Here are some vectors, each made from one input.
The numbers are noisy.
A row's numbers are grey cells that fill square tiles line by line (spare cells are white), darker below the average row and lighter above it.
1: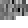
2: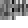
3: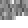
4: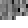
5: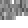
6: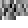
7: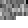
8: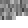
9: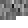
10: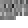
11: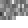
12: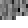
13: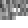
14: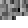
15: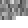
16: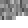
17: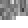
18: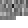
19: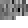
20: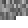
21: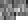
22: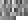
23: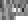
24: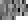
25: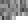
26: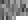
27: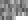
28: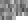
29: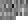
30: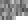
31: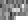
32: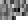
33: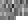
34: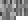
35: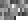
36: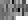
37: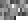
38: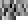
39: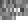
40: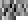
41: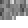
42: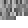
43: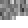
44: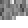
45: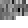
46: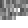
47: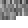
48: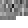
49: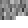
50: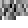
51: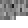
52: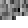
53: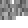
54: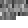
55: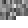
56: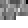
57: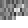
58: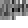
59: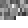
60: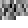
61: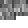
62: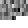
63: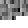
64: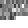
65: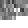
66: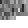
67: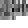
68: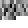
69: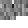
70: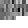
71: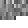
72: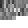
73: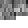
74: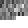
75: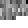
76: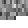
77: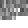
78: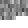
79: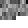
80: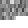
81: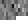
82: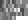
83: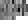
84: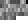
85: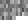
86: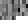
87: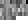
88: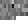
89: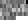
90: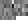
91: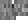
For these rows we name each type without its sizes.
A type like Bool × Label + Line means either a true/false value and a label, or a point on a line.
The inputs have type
List(Line).
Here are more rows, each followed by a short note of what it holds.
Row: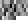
the empty list
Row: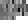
a list of one item
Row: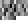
the empty list
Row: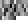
the empty list
